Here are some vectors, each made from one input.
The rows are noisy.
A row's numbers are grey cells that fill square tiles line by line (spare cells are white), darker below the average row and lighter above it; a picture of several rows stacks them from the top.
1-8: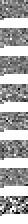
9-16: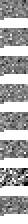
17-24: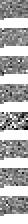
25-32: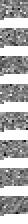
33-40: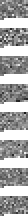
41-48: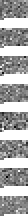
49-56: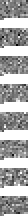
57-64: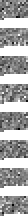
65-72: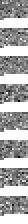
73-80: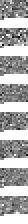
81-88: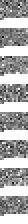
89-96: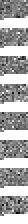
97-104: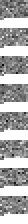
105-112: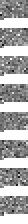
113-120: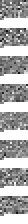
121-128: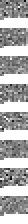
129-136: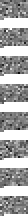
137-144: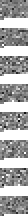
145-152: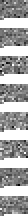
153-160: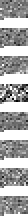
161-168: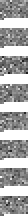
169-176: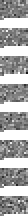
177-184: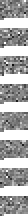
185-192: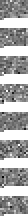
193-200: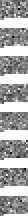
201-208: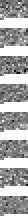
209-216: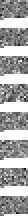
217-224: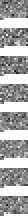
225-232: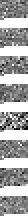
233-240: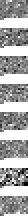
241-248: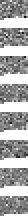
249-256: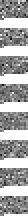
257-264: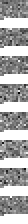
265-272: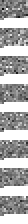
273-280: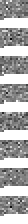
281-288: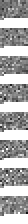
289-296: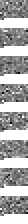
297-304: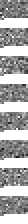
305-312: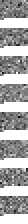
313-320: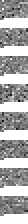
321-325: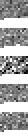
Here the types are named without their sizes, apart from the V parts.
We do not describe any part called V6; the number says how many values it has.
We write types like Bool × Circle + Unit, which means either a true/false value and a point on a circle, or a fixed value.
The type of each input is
List(Bool × V6).
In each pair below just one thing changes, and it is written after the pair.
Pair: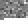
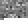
the value of V6 in item 1 of the list
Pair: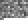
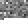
the value of V6 in item 2 of the list
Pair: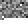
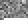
the true/false value in item 1 of the list
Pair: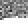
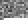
the true/false value in item 2 of the list
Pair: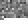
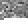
the true/false value in item 1 of the list
